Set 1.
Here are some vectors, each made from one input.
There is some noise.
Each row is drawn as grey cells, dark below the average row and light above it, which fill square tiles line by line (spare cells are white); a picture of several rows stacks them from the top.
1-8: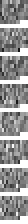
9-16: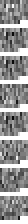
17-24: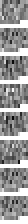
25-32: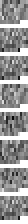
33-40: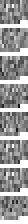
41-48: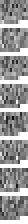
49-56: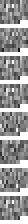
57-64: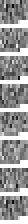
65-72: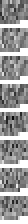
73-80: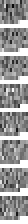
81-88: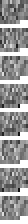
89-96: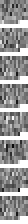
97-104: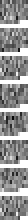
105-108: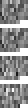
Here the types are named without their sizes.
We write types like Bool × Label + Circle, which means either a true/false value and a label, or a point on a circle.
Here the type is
Bool × Bool × Bool.
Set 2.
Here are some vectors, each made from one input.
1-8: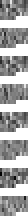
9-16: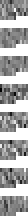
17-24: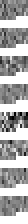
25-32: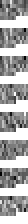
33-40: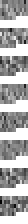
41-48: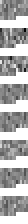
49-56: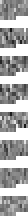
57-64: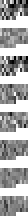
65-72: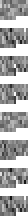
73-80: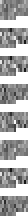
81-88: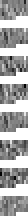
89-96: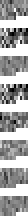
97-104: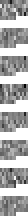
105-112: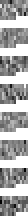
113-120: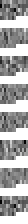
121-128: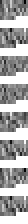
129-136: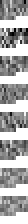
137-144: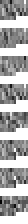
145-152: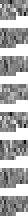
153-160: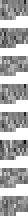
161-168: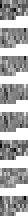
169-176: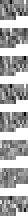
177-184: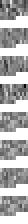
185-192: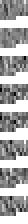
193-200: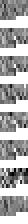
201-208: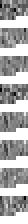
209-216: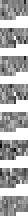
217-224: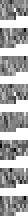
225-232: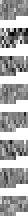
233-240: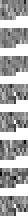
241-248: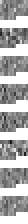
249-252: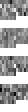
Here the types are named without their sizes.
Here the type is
Line × Line + Unit.
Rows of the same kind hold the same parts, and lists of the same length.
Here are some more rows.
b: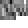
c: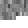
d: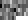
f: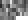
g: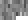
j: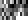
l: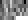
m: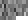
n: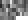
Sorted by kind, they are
b, c, d, f, g, l, m, n
j

